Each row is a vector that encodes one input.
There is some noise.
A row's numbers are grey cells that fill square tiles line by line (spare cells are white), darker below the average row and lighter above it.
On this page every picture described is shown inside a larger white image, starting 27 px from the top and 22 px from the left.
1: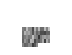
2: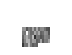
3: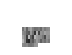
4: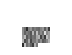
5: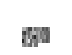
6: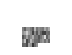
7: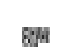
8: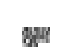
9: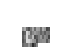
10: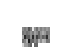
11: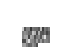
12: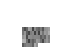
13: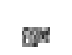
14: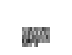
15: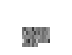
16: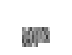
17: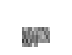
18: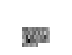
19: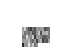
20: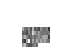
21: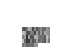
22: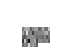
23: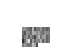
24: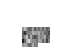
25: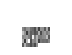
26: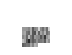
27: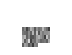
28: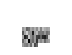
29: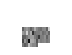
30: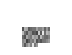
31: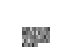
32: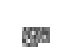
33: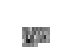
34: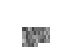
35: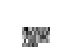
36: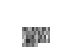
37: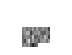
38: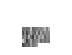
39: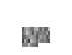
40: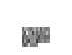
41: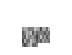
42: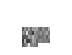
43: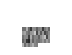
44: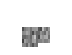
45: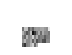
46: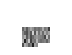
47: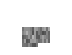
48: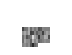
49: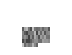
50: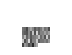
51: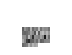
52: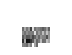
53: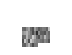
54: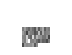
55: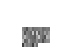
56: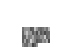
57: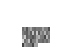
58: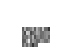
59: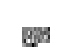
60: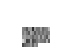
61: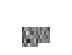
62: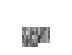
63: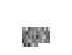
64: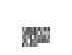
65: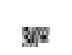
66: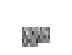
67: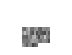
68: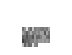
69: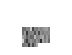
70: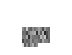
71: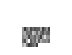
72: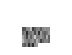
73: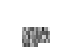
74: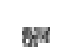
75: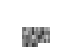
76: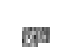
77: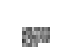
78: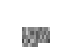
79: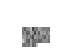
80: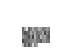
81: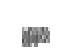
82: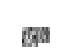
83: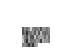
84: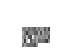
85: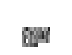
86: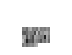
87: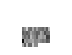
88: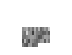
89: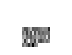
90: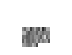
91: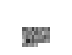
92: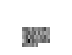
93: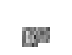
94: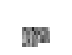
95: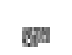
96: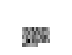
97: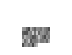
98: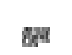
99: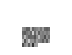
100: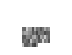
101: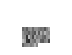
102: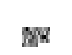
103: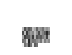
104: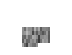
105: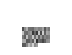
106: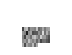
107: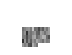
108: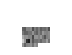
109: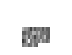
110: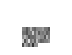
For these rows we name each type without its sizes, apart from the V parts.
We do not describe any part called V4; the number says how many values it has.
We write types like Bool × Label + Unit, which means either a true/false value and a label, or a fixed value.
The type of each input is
Bool × (Tree + Unit) × V4.
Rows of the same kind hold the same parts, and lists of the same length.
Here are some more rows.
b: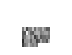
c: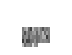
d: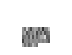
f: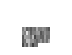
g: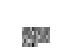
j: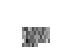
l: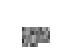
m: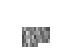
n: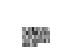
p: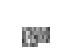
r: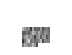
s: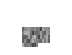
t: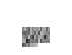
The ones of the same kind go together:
b, f, g, m, p, r
c, d, j, l, n, s, t

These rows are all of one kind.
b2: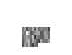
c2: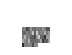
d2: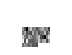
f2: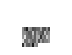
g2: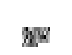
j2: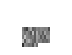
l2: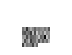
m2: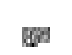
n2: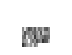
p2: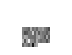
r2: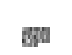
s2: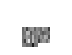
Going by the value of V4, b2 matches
m2 and s2.
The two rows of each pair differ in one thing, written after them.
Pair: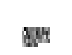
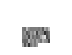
the true/false value
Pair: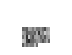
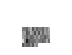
the node of the tree
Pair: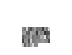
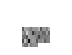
the value of V4
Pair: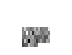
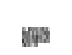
the value of V4
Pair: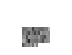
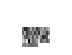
the true/false value
